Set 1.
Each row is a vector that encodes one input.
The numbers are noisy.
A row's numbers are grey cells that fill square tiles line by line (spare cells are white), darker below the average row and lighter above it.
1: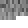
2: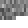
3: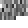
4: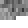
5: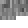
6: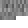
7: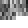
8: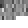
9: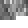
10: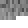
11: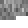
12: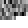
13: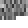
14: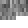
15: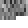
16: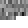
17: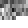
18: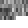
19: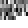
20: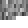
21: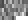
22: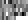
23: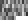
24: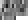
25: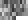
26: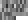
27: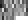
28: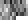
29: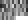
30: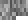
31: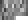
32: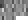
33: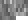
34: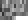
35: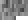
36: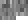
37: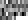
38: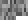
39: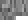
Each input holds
a point on a 4-point line.
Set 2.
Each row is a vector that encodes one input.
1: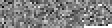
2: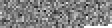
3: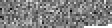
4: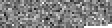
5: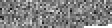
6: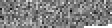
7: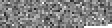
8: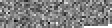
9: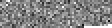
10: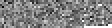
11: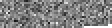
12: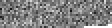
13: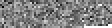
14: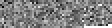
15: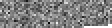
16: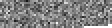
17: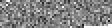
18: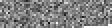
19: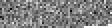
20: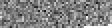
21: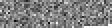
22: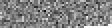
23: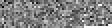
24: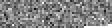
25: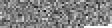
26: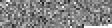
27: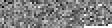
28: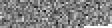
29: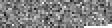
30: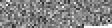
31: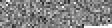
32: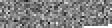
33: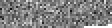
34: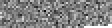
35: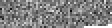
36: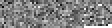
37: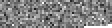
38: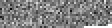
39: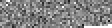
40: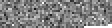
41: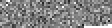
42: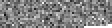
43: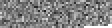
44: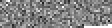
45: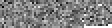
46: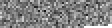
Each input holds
one of 6 labels.
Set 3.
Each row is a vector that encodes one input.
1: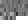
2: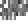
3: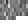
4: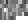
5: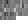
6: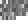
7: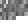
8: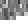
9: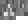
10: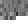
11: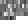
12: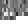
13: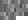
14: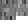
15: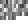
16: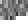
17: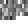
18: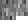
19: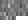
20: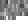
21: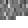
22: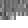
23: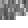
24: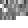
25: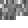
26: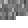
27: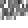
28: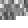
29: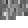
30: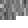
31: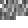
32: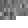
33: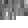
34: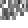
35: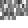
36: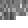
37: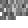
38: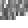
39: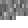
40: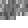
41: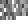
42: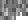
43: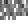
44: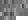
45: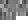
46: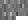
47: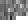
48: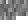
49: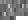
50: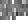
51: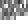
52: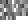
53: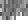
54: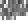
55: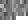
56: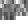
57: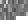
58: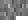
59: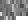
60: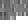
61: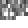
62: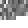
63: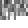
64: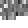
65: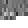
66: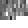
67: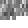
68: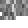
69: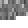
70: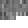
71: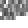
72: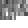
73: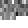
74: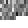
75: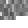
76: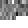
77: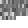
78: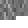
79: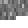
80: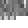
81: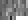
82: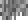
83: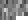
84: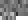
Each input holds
a point on an 8-point line.
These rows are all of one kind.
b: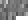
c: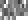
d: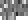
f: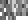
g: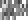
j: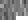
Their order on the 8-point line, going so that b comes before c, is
d, b, c, f, j, g.
